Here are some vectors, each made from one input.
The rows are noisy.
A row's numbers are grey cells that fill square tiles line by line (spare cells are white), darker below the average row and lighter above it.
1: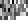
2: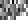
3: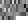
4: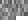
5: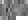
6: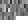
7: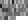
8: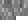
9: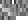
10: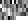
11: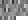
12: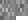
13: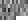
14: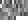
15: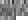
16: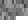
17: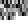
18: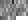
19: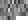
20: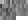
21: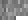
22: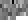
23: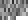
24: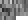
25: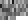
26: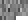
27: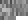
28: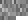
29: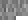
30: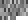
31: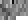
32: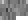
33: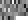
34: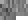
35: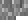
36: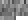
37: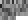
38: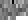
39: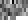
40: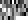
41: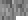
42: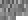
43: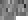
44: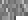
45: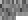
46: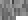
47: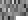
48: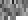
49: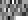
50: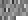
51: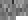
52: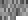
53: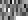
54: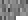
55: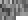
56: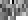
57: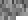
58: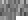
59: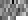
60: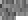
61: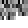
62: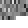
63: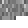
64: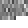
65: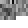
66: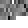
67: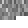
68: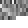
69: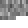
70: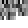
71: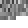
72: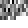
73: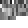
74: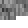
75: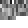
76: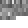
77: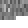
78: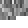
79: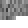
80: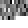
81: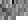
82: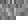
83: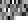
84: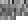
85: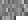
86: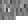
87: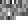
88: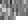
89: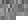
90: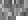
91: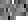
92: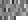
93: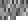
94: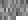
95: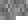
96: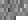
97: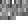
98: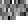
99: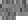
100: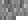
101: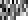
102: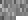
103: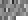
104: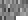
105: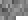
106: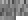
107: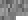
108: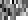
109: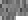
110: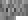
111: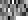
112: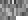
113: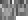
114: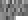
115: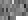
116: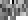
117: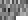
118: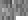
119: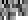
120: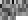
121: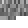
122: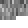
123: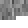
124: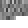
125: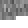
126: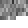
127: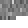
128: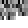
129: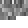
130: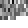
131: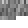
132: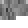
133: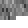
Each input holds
either a fixed value, or one of 9 labels and a true/false value.
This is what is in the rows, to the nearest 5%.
About 5% of them hold a fixed value. The rest hold one of 9 labels and a true/false value.
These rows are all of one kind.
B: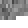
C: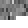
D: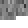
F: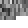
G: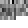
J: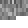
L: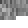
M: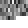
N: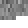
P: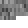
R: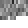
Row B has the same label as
J and M.
